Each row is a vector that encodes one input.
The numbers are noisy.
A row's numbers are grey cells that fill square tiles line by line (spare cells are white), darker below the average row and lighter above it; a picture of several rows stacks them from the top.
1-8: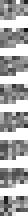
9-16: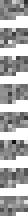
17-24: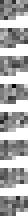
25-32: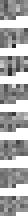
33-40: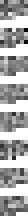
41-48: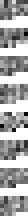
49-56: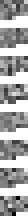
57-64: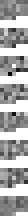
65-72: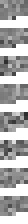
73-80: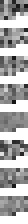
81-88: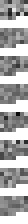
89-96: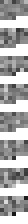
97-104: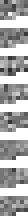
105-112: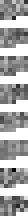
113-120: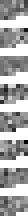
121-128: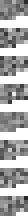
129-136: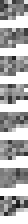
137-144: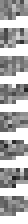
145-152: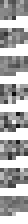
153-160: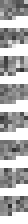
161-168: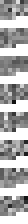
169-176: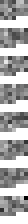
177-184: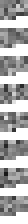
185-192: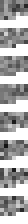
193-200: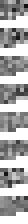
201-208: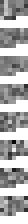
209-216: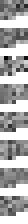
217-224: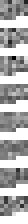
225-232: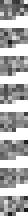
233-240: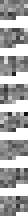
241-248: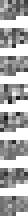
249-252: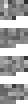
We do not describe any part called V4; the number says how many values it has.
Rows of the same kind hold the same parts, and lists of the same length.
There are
3 kinds of row.
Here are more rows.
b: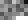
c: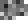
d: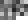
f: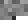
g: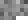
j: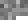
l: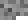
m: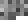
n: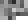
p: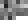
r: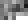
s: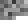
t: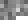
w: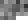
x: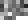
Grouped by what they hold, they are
b, c, d, m, p, r, w
f, g, j, l, n, s, t
x

